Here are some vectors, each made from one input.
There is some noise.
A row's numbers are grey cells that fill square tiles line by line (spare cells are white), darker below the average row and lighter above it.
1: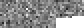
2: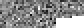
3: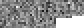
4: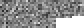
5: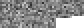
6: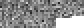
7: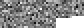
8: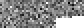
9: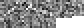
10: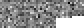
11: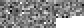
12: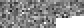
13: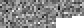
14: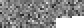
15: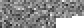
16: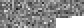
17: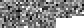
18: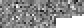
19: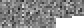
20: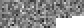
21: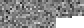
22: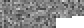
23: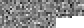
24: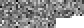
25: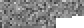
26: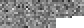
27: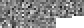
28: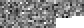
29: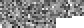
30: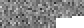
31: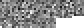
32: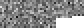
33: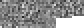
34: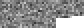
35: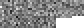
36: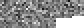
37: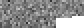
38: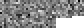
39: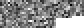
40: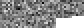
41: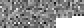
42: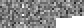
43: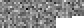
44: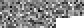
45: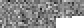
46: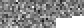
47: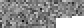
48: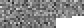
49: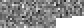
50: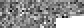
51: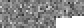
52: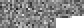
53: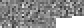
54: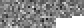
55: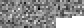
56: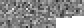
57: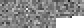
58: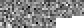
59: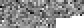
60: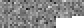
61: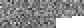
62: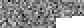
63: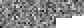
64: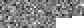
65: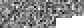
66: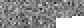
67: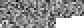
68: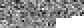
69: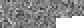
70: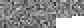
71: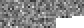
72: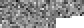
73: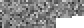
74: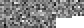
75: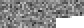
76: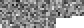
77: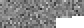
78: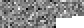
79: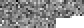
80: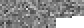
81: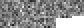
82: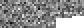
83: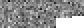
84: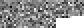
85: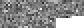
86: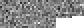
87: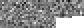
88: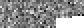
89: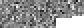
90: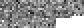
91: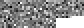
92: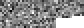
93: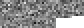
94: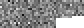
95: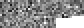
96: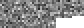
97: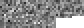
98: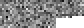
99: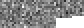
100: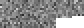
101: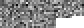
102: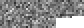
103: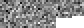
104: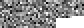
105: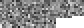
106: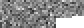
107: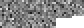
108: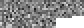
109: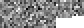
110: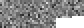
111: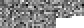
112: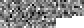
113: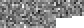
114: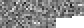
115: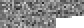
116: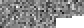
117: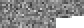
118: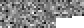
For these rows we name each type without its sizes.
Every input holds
either three true/false values, or a list of points on a line.
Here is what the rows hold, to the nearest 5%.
About 45% of them hold three true/false values. The rest are lists of points on a line.
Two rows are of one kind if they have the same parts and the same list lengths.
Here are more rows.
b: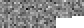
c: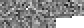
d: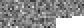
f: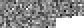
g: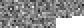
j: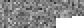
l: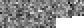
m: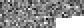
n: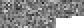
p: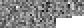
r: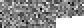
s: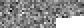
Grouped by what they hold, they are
b, j, l, r
c, f
d, g, m, n, s
p

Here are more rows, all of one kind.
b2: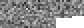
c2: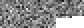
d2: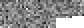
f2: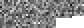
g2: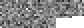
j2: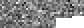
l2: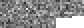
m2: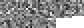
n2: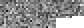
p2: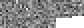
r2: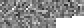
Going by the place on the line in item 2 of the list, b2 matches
m2 and r2.
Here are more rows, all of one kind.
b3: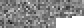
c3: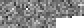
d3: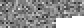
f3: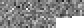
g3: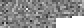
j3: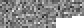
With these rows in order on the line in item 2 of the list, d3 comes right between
g3 and j3.
